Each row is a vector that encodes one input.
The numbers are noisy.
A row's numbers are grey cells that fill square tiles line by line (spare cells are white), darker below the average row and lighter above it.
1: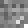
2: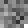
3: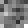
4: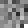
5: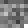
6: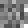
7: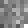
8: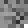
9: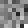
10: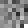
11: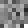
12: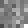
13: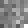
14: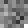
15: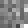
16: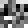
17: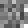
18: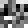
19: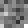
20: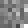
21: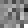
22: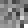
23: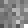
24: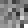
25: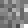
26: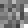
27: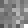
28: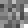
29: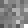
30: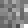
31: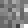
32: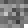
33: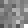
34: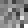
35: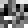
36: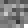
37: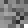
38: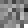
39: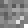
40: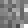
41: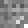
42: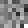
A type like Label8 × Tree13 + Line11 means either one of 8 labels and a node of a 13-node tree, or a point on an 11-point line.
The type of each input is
List2(Line4).
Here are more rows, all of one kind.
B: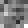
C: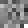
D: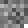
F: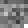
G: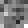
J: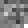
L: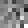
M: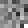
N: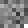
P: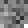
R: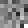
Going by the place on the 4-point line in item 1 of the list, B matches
G and P.
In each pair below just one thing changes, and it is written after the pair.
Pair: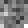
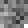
the place on the 4-point line in item 2 of the list
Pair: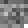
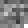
the place on the 4-point line in item 2 of the list
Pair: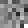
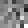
the place on the 4-point line in item 2 of the list
